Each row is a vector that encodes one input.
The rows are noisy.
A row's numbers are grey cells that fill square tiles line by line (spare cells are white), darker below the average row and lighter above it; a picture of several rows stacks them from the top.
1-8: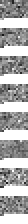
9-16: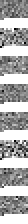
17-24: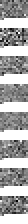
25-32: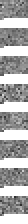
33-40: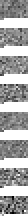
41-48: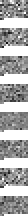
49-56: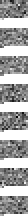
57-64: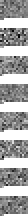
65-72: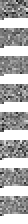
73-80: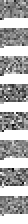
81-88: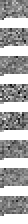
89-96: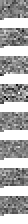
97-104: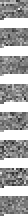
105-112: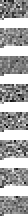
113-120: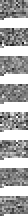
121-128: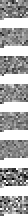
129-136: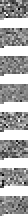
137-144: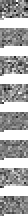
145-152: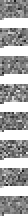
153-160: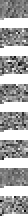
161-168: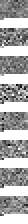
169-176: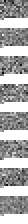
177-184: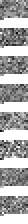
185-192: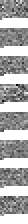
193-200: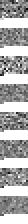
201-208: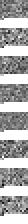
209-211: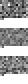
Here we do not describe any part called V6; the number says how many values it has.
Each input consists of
a point on a 7-point line and a value of V6, together with a list of up to three points on a 5-point line.
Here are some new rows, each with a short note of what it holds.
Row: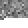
a point on a 7-point line and a value of V6, together with the empty list
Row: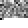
a point on a 7-point line and a value of V6, together with a list of two items
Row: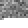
a point on a 7-point line and a value of V6, together with a list of one item
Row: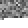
a point on a 7-point line and a value of V6, together with a list of three items
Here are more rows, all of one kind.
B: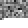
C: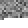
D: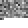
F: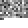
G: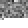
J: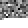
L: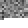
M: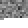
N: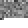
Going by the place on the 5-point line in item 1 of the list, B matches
G, M and N.
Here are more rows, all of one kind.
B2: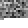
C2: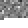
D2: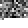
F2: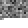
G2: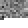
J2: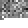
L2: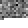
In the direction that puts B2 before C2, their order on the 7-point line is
B2, G2, L2, D2, J2, C2, F2.
